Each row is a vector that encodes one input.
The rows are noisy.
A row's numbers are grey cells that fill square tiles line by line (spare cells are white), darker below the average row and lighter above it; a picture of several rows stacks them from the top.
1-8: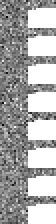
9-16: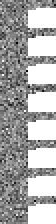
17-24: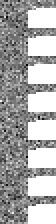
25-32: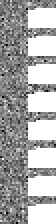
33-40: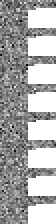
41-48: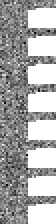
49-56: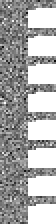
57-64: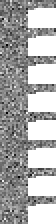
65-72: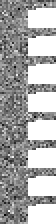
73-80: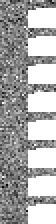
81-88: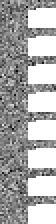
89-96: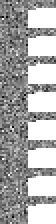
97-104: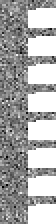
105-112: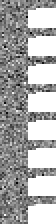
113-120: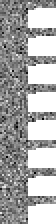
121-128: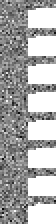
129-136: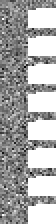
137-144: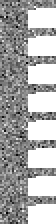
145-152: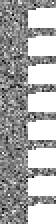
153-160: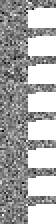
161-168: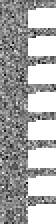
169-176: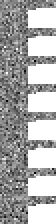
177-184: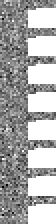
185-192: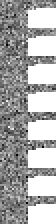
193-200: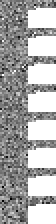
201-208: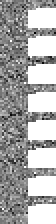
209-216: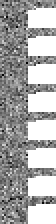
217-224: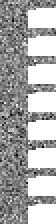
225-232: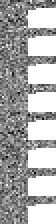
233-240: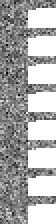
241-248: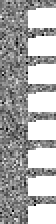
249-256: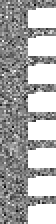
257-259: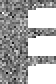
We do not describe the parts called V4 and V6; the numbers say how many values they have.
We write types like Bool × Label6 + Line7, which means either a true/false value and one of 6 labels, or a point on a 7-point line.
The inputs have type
(Tree8 × V4 + Tree10) × Tree10 + V6.
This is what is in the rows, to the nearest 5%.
About 85% of them hold a node of a 10-node tree, together with either a node of an 8-node tree and a value of V4, or a node of a 10-node tree. The rest hold a value of V6.
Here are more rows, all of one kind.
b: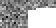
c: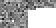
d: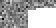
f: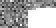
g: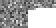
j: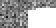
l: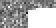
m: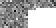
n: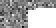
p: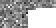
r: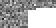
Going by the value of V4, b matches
g, j, l and n.
